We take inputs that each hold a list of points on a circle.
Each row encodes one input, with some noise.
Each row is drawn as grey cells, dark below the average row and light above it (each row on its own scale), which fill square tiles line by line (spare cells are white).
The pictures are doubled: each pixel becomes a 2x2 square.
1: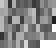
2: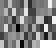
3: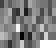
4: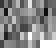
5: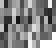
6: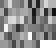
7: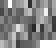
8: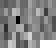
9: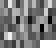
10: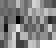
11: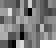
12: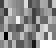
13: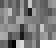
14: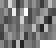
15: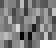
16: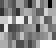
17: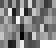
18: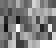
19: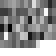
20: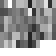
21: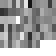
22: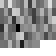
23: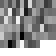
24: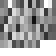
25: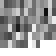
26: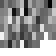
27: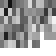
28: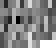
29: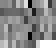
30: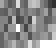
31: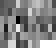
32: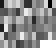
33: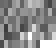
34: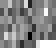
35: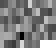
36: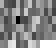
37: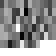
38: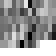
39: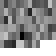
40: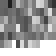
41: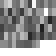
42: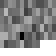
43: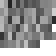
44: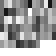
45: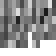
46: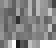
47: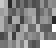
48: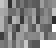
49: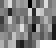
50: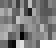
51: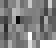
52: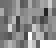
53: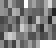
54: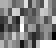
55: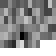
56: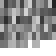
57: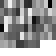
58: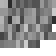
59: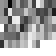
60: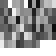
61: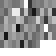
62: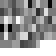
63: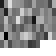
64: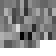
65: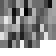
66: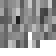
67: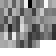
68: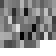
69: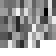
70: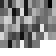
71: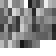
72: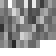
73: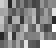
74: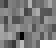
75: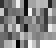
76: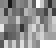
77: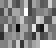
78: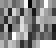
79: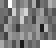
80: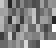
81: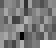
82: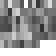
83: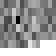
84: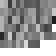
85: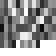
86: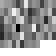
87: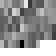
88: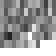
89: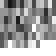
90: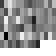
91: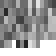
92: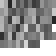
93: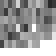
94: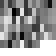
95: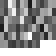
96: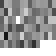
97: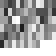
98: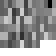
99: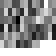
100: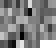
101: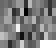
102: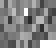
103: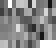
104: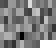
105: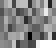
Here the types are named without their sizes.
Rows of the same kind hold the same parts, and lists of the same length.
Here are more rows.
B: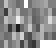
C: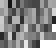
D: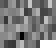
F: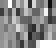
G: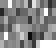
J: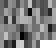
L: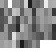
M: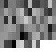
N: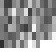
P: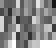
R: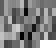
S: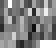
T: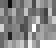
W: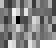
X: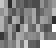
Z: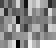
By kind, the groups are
B, F, G, L, S
C, X
D, J, M, R
N, P, T, W, Z

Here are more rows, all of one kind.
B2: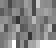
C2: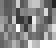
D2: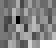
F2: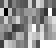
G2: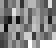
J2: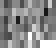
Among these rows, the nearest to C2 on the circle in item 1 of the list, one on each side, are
B2 and F2.
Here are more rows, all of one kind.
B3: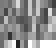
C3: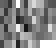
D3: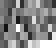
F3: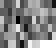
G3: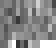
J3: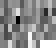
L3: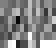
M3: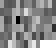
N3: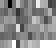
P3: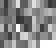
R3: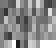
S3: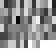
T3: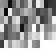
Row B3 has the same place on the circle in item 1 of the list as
C3, N3, P3 and R3.
